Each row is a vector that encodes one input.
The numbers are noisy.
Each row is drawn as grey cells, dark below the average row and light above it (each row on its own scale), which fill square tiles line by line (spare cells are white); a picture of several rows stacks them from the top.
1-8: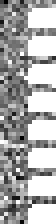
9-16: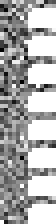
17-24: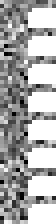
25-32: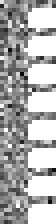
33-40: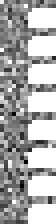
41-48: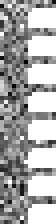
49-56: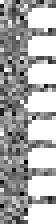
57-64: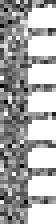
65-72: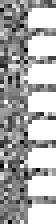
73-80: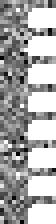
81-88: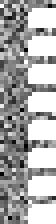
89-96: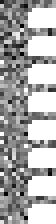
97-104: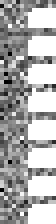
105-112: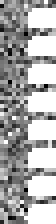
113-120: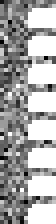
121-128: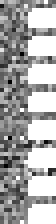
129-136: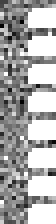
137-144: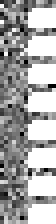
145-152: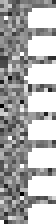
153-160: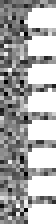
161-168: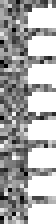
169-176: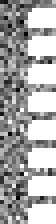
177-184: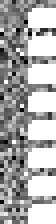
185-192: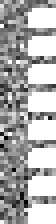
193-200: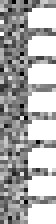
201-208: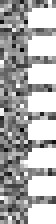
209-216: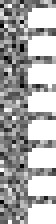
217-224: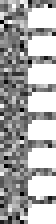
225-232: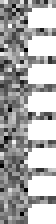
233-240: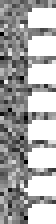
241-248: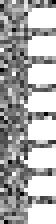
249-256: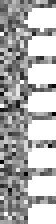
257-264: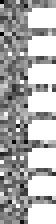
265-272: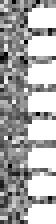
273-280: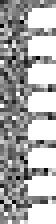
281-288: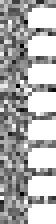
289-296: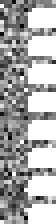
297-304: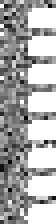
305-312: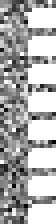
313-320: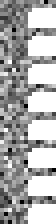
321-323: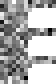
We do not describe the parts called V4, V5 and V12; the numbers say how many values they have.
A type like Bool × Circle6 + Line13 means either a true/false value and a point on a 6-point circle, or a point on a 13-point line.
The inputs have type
(Circle6 + Unit) × V4 + (Circle11 + V12) × Label8 × V5.
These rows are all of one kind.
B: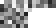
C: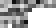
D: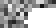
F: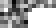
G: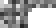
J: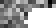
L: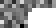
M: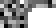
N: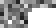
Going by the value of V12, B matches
D and G.
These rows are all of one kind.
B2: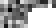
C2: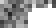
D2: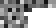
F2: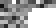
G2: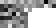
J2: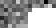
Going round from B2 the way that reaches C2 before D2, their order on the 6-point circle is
B2, C2, J2, G2, F2, D2.
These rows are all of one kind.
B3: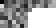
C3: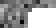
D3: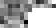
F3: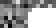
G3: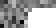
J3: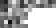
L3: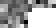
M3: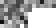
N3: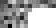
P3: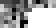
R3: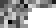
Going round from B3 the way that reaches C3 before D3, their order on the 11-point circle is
B3, P3, G3, C3, F3, L3, N3, D3, M3, R3, J3.
